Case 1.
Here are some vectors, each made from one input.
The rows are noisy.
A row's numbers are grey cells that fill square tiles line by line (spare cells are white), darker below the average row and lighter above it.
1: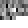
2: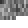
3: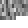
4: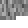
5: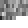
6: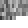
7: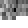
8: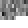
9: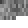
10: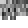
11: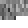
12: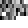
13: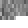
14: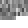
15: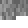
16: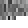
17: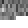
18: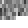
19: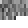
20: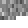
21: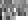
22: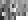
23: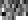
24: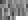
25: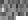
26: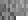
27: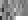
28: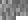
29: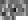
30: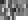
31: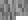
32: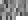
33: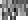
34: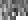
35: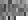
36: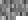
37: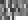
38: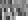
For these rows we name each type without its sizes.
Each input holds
a node of a tree.
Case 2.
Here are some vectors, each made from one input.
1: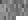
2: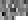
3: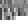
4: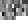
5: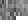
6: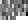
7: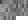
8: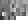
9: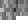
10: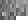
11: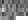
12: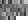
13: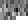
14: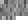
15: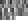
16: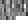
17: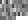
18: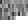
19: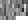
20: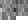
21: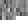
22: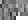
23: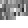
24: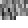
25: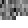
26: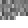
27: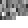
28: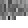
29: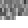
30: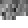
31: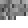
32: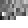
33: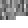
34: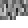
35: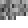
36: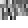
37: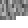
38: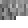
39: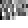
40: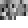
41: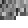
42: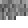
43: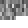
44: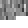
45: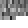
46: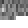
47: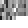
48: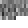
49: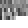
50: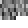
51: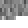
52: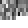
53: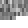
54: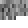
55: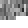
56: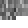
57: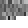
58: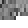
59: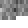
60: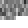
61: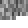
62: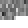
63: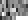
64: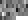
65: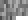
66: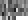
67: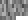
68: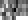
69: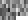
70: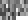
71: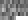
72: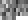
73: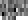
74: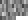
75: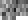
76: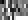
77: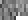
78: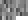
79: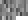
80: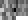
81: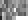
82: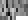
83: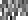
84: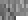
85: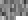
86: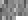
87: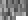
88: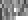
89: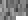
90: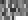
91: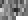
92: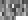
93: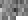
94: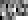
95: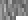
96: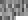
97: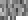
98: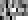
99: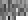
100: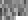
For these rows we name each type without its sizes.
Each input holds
a node of a tree.
